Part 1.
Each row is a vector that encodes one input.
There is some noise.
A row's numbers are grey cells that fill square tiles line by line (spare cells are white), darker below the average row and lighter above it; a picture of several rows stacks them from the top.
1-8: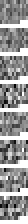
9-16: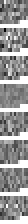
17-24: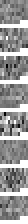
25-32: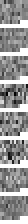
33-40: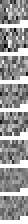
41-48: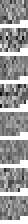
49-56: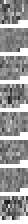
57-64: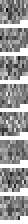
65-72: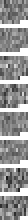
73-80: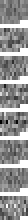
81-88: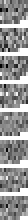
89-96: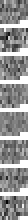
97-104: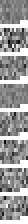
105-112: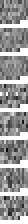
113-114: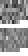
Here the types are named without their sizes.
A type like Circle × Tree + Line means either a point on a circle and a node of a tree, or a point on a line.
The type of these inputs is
Bool × Bool × Bool × Bool × Line + Tree.
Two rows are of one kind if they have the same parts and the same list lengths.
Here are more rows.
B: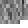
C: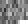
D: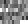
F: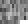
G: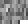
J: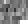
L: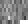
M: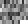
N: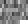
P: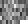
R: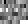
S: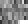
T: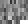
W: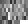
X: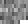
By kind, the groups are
B, G, J, M, P, R, T, W, X
C, D, F, L, N, S

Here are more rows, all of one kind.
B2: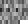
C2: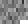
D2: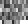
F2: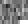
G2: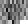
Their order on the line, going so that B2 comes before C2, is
G2, B2, F2, D2, C2.
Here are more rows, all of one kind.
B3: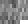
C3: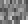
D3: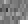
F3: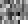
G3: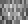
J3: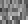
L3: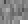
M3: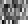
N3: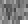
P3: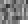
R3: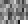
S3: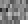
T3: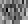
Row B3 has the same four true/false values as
C3 and J3.
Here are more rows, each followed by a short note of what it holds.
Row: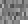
a node of a tree
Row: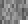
a node of a tree
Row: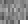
a point on a line and four true/false values
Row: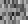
a node of a tree
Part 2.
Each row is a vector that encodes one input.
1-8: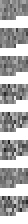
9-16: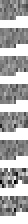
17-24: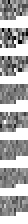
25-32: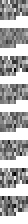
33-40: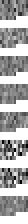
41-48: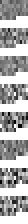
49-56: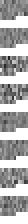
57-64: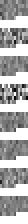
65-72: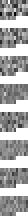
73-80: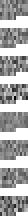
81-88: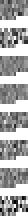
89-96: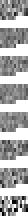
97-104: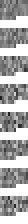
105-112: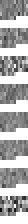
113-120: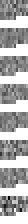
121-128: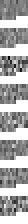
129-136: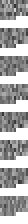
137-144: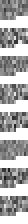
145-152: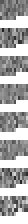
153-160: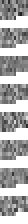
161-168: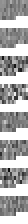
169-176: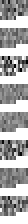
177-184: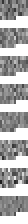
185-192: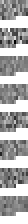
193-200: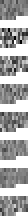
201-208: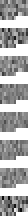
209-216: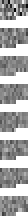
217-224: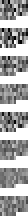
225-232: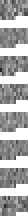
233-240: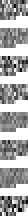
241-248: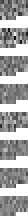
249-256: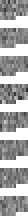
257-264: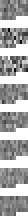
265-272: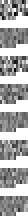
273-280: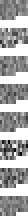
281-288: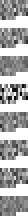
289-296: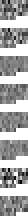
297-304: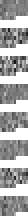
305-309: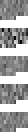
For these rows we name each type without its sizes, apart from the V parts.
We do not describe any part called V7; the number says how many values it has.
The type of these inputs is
Bool × V7 + Circle.
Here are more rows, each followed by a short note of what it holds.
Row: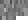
a true/false value and a value of V7
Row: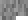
a point on a circle
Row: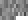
a point on a circle
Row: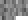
a point on a circle
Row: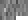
a true/false value and a value of V7
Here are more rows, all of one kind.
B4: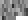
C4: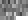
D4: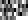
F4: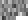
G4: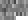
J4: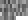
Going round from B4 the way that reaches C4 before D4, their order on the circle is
B4, F4, J4, G4, C4, D4.
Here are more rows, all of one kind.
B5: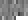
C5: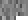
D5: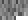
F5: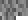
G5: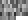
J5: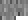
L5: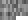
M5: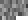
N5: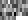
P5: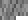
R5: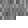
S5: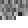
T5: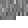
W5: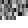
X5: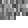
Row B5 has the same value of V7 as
D5, G5, N5 and R5.
